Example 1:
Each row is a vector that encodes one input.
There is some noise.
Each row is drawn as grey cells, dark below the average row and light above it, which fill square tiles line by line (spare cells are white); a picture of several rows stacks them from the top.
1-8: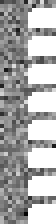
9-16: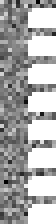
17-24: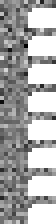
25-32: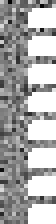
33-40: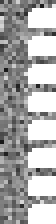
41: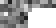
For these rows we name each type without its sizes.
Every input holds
a point on each of two lines and three true/false values.
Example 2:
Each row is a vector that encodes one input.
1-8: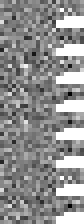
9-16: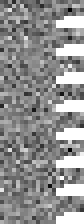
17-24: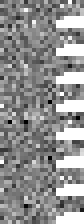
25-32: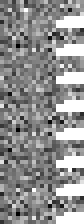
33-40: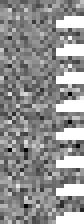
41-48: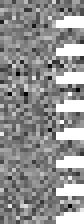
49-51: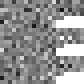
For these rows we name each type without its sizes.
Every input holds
a point on a circle and a point on a line.
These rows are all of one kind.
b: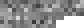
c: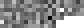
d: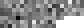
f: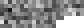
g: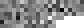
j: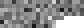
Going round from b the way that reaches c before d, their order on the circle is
b, c, f, d, g, j.
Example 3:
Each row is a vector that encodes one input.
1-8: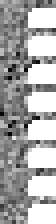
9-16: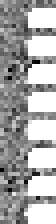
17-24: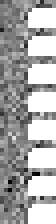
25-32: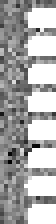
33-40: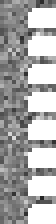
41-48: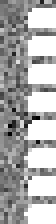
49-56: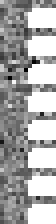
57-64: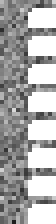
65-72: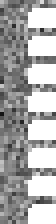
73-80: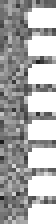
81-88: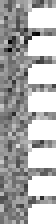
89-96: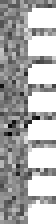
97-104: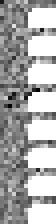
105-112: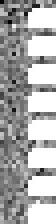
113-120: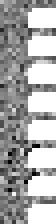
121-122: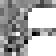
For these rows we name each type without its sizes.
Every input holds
a point on a line, together with either a fixed value, or four true/false values.
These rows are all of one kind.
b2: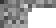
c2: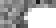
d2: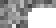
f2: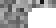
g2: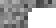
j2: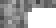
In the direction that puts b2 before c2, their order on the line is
g2, j2, b2, d2, f2, c2.
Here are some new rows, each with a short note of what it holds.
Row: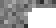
a point on a line and four true/false values
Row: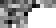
a point on a line
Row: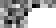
a point on a line
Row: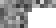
a point on a line and four true/false values
